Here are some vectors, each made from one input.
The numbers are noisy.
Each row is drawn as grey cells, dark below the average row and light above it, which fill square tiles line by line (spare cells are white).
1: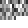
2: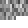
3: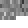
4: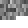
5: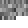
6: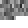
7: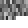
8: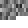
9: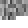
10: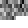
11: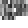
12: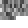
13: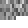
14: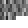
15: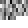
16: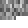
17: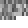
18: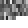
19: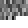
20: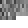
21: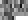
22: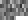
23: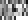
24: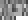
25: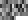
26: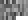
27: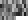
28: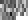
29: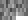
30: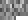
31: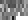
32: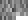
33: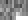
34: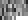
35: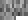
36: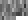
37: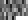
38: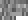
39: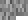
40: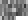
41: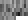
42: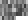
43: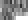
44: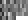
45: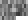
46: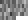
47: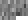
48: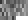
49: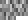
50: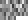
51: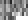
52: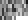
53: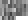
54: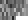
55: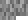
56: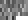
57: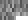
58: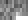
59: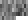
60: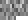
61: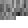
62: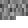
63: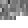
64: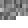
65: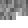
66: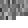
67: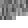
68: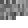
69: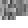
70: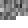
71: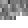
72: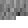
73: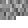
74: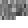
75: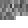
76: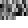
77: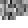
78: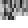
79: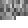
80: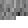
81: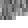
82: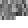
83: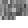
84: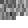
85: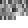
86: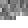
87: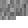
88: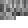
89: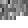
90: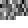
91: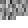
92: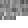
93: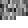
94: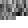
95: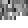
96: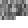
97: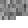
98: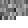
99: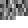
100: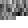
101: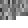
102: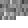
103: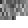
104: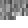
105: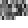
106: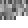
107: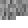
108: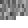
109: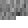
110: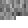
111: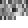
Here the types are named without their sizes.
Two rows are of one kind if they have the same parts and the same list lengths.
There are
3 kinds of row.
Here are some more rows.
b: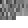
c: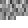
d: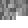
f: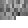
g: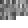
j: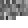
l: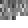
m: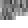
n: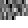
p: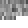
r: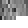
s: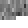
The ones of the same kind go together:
b, g, j, l, n
c, f, s
d, m, p, r

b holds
a point on a line.
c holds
a node of a tree.
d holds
a label.
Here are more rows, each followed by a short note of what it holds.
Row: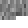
a node of a tree
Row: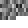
a label
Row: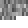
a label
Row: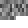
a label
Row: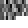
a point on a line
